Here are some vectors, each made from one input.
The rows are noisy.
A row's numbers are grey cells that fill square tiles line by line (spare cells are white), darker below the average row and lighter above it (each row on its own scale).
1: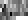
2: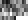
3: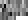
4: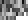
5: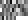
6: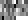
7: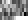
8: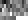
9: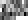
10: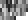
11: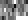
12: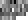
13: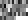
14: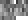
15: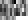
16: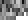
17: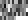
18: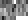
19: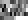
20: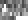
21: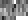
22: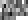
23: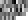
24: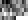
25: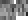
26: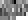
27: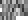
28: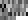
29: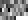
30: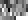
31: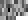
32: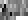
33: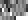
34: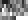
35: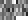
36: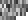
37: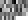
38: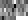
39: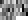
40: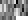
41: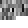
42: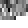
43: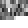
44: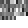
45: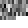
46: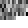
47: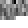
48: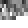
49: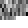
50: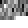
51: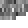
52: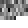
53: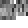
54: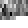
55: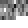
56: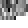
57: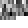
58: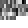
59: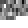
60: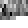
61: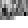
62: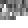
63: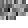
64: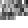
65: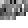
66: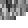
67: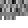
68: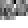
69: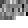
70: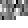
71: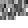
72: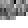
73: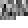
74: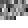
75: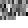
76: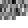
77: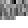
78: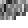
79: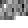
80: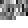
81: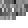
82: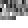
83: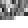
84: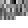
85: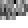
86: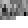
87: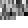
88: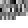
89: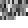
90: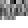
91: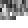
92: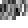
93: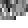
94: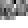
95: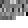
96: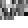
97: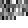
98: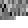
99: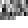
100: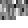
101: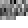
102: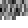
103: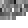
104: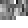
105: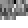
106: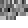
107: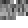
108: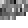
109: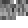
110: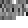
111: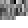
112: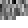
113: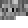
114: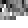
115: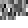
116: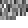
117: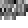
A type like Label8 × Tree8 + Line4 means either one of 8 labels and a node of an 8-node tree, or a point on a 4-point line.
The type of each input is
Bool × Bool × Bool × Circle10 × Tree9.
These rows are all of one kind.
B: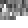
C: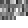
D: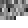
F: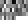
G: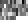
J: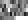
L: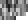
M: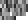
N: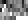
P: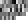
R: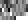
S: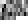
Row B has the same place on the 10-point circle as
L and P.
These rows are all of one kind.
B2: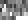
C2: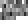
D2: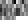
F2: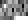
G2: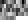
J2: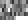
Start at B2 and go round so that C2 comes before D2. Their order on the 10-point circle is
B2, C2, D2, G2, F2, J2.
